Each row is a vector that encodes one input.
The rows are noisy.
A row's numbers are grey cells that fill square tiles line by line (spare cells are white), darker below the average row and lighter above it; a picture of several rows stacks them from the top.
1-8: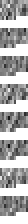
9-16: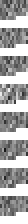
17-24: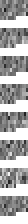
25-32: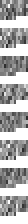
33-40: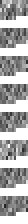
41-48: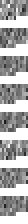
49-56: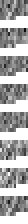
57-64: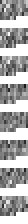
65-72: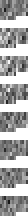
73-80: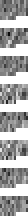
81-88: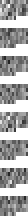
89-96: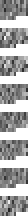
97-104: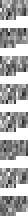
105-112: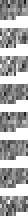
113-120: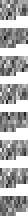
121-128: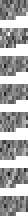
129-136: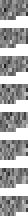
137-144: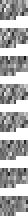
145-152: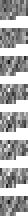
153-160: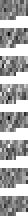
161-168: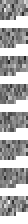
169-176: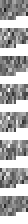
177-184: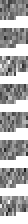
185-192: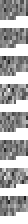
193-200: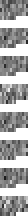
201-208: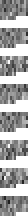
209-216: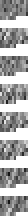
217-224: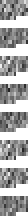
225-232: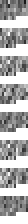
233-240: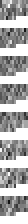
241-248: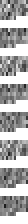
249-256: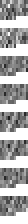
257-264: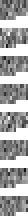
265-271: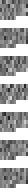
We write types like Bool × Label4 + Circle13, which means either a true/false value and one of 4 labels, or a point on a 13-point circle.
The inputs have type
Line9 + Line10.
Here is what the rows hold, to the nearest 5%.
About 35% of them hold a point on a 9-point line. The rest hold a point on a 10-point line.
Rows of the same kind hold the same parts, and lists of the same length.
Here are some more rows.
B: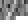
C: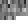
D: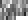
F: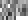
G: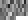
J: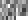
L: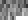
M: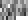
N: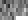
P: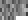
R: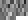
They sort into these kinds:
B, C, G, L, N, P, R
D, F, J, M

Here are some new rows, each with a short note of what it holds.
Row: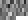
a point on a 10-point line
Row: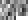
a point on a 9-point line
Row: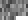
a point on a 10-point line
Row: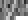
a point on a 10-point line
